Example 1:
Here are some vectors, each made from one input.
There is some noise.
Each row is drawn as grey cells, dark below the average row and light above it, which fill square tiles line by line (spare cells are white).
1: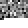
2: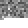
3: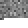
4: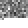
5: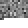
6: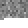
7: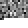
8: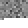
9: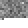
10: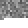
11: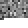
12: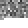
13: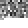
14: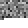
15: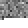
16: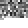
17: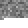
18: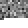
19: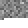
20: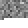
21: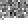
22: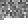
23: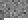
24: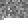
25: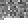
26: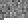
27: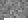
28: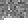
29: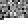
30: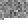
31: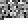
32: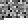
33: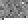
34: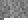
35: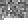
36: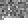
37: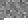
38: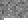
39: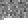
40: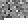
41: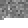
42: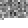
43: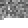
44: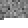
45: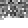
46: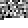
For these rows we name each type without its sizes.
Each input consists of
either a point on a circle, or a point on each of two lines.
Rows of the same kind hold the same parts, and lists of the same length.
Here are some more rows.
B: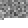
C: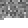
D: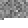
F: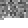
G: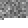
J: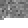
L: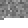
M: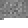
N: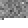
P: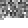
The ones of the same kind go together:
B, D, G, N
C, F, J, L, M, P

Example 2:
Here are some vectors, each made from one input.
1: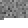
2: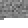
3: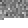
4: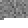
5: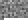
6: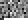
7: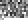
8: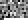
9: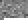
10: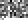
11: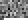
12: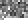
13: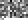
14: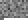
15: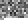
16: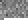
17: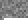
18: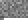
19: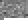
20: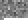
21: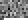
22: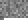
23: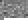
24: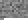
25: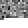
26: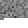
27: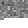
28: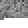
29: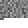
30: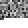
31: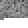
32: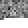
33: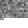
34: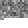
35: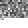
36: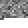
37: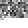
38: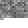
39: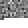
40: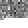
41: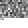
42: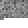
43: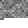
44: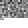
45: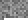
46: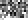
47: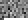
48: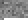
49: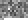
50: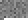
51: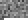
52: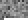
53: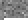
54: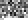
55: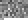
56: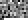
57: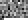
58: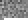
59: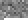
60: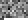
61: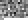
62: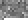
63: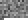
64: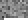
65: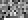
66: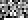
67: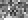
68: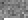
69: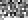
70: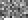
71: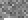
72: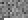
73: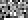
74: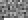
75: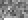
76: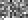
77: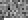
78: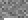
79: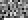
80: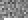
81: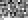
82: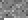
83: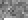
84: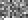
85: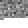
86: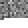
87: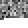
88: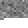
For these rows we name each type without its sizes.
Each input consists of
a list of points on a circle.
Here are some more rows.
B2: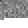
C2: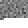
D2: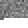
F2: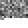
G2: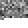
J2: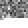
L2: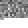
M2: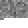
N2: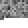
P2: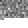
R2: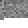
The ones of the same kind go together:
B2, L2, N2, P2, R2
C2, D2, J2, M2
F2, G2

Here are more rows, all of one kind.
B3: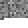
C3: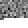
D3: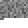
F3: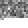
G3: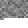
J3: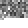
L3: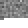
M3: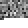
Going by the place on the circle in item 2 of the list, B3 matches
L3 and M3.
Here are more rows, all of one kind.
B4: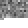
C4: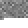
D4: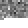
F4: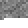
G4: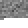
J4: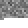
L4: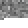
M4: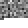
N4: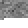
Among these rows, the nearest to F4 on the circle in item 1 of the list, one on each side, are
B4 and C4.
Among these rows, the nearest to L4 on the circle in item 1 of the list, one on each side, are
D4 and M4.
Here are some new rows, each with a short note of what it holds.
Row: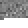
a list of two items
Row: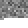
a list of two items
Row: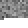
a list of one item
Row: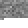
a list of two items
